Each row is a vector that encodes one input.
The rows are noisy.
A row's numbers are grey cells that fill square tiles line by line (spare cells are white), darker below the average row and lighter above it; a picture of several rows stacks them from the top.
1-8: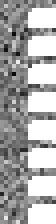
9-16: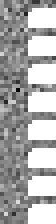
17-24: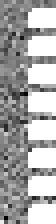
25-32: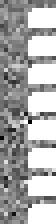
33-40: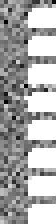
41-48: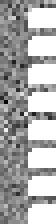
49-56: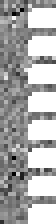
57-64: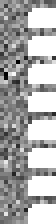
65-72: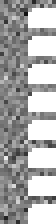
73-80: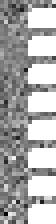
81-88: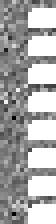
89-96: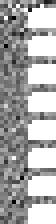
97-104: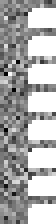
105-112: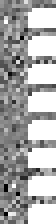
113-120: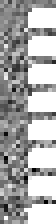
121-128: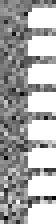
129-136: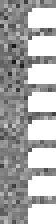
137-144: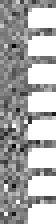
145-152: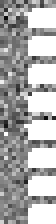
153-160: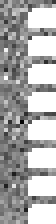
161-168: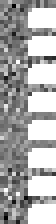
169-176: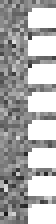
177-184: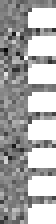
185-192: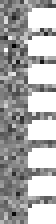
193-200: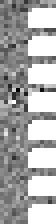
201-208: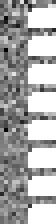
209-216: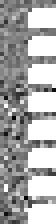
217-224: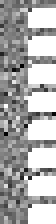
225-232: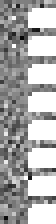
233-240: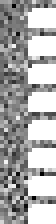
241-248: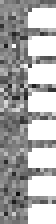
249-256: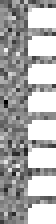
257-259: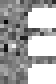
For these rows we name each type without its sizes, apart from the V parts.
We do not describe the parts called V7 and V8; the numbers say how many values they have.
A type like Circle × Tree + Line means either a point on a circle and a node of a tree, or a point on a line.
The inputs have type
List(Line) + V7 × V8.
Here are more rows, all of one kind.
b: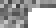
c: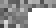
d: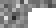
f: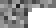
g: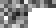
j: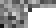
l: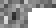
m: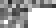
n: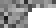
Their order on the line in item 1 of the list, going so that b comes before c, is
d, l, g, b, f, n, c, j, m.
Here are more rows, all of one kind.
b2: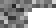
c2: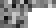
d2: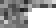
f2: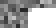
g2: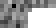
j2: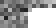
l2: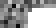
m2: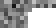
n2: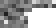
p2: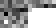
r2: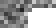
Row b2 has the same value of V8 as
d2, l2, n2 and r2.
